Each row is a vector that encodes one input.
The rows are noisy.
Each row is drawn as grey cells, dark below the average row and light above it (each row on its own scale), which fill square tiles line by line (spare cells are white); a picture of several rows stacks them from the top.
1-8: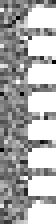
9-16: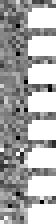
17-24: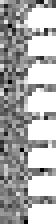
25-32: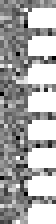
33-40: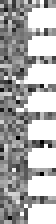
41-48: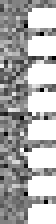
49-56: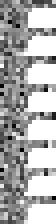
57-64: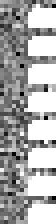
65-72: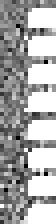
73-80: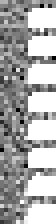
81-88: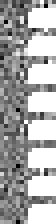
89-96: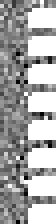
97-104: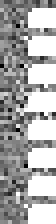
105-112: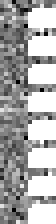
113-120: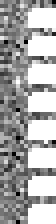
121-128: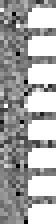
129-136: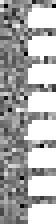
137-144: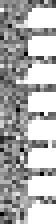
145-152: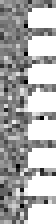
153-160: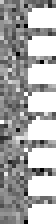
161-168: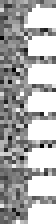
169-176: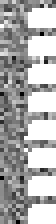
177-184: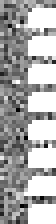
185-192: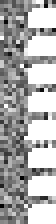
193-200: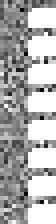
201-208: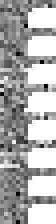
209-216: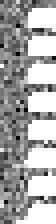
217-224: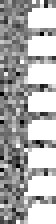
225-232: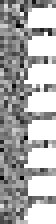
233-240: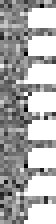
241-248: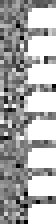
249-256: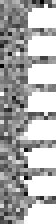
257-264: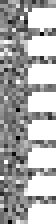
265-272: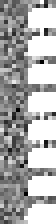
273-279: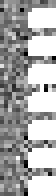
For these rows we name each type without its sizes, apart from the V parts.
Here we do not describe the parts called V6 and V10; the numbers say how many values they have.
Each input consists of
either a point on a circle, or a fixed value, or four true/false values, or a value of V6 and a value of V10.
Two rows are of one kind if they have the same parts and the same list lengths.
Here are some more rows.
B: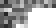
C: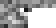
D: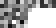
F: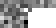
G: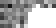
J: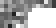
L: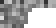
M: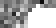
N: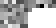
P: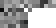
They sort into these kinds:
B, D, G, J, M
C
F, L, P
N

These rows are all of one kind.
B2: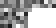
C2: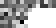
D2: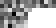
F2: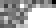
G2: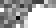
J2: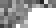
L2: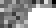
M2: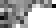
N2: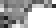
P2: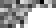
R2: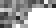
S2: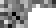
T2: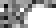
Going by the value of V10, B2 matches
M2, N2, R2 and T2.
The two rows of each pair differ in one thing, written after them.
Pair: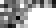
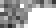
the value of V6
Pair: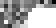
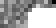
the value of V6
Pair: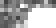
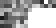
the value of V10
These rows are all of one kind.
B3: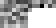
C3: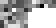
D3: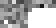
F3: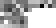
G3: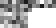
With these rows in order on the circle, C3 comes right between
B3 and D3.
